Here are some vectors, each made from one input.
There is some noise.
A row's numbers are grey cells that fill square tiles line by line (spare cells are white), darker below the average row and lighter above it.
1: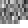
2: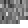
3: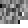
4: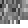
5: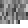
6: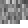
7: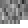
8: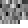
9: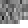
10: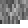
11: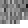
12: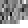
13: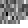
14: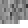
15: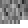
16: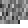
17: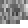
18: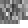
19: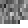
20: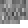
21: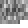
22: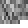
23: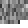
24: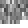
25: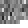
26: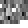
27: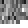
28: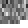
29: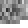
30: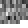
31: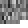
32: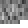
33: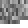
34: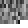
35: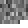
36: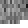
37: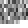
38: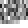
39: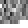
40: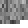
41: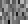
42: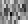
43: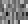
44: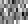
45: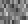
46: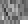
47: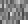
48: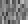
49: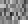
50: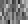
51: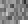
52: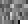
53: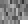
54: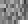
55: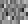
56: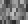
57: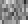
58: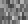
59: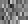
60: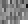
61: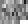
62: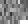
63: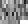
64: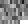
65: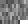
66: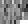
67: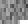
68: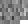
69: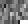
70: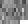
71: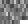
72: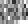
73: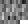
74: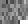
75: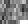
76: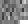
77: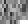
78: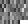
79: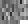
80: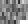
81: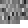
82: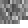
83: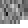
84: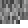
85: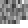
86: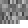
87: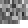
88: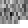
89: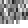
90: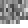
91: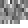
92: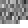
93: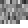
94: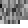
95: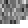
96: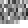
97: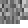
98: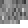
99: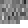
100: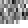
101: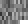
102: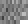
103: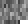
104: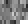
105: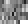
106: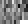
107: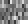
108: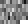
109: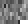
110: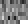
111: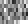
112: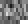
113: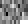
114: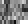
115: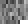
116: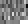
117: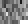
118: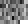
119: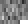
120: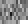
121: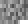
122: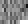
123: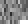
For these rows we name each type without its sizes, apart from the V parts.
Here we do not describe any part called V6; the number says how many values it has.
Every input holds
a list of items, each a true/false value and a value of V6.
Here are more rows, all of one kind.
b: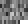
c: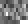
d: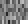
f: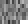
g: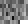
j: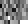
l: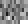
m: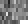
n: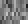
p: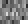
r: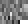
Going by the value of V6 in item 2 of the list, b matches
d, p and r.
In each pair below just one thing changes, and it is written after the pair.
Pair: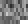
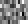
the true/false value in item 1 of the list
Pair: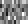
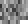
the true/false value in item 1 of the list
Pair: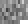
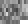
the true/false value in item 2 of the list
